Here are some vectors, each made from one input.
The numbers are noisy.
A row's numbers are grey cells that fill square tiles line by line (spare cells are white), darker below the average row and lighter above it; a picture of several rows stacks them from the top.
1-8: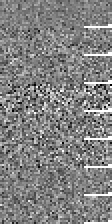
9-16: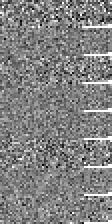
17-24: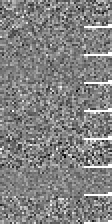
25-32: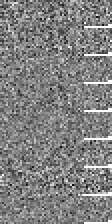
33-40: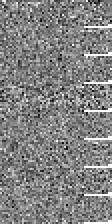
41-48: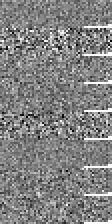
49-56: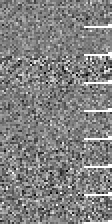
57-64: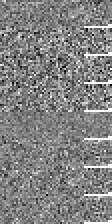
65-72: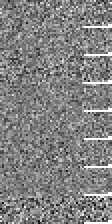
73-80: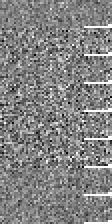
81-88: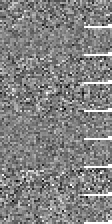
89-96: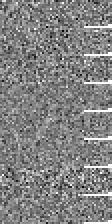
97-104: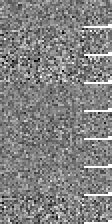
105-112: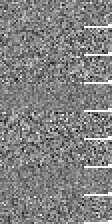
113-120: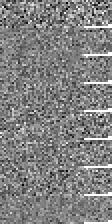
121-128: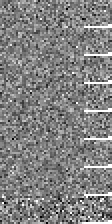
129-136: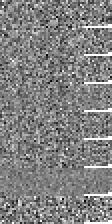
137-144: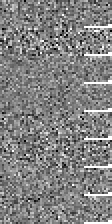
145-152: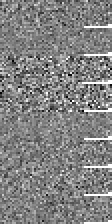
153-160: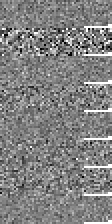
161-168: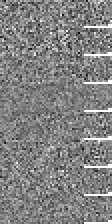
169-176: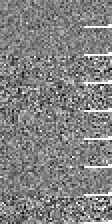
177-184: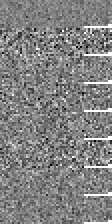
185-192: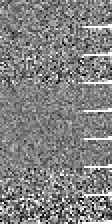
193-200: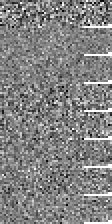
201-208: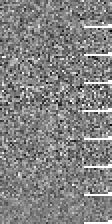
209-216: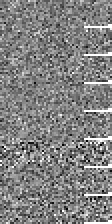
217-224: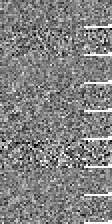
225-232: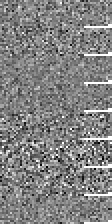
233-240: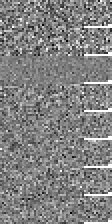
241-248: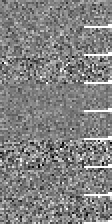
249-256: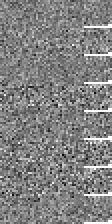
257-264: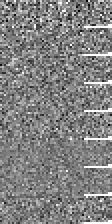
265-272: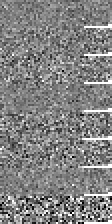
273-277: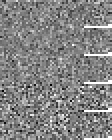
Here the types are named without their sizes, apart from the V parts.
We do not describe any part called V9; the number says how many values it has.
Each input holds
a point on a line, together with either a point on a line, or a true/false value and two values of V9.
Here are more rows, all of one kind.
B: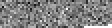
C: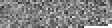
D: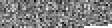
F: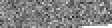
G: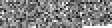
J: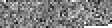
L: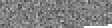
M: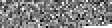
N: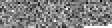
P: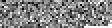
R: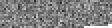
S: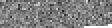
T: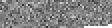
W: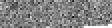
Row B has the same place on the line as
F, G and N.
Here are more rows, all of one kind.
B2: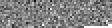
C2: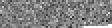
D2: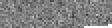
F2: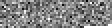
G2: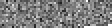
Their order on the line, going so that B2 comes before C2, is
B2, F2, C2, D2, G2.
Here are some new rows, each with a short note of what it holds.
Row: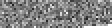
a point on a line, a true/false value and two values of V9
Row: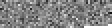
a point on each of two lines
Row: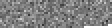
a point on a line, a true/false value and two values of V9
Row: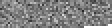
a point on a line, a true/false value and two values of V9
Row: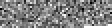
a point on each of two lines
